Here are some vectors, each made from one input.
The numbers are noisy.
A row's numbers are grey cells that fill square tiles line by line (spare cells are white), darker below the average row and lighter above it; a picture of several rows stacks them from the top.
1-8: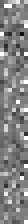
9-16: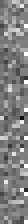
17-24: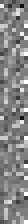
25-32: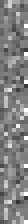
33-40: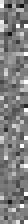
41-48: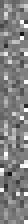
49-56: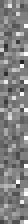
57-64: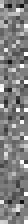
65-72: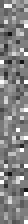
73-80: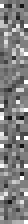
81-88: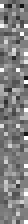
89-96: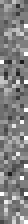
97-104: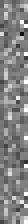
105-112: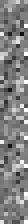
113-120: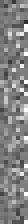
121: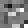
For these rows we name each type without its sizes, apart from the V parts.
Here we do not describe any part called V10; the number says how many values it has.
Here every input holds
a value of V10, together with either a point on a line, or a node of a tree.
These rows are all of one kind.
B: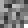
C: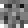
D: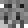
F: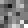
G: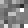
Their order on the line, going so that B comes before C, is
F, B, D, C, G.
